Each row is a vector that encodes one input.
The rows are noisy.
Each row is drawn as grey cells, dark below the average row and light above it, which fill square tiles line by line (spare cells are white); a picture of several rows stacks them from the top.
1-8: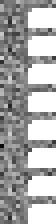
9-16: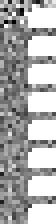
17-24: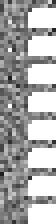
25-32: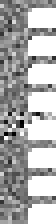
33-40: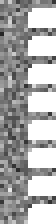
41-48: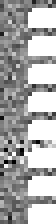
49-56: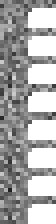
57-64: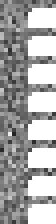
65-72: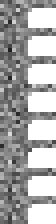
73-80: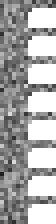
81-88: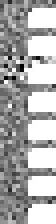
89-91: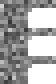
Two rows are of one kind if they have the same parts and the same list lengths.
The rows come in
3 kinds.
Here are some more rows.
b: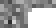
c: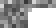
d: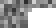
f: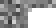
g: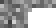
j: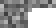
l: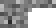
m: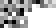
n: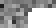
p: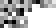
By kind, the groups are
b, c, d, f, g, j, l
m, p
n

